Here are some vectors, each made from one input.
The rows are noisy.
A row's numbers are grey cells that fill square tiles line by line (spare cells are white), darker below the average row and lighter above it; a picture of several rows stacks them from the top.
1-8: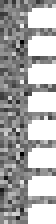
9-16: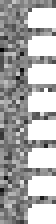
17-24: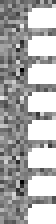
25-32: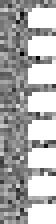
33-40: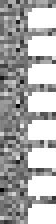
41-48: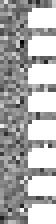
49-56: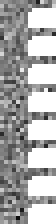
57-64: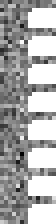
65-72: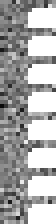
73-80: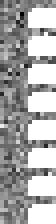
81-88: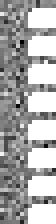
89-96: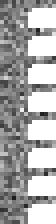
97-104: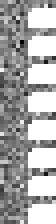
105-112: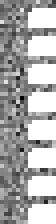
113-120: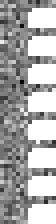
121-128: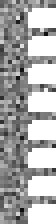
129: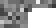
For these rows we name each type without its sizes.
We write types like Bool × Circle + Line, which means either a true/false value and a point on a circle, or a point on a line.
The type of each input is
(Bool × Bool × Bool + Tree) × Tree.
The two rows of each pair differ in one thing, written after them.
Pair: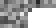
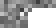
one of the three true/false values
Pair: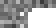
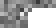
the node of the tree
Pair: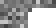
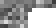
one of the three true/false values
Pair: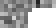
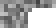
one of the three true/false values
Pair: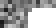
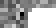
the node of the tree
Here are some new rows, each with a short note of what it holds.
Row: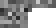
a node of each of two trees
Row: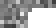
a node of a tree and three true/false values
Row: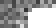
a node of a tree and three true/false values
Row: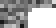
a node of each of two trees
